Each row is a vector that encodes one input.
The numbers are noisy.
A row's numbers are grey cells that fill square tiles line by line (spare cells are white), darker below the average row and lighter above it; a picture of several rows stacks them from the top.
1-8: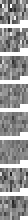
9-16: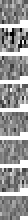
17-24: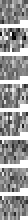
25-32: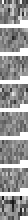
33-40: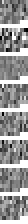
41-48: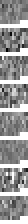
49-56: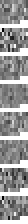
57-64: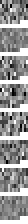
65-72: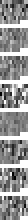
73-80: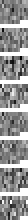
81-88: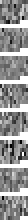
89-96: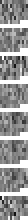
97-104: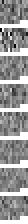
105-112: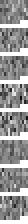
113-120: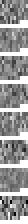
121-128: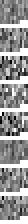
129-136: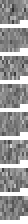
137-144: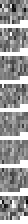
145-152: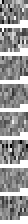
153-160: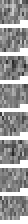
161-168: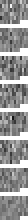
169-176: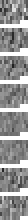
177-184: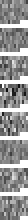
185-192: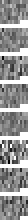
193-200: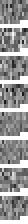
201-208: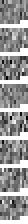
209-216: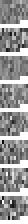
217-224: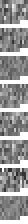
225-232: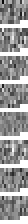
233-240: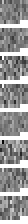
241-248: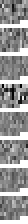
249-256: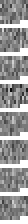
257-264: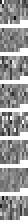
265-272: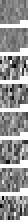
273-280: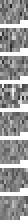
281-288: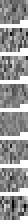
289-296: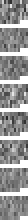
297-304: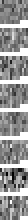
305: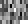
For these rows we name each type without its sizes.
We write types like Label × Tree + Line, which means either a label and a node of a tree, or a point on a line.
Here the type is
(Bool × Bool × Bool + Unit) × Circle × Circle + Unit.
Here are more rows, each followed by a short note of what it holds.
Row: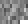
a point on each of two circles
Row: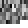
a fixed value
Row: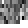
a fixed value
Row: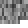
a point on each of two circles
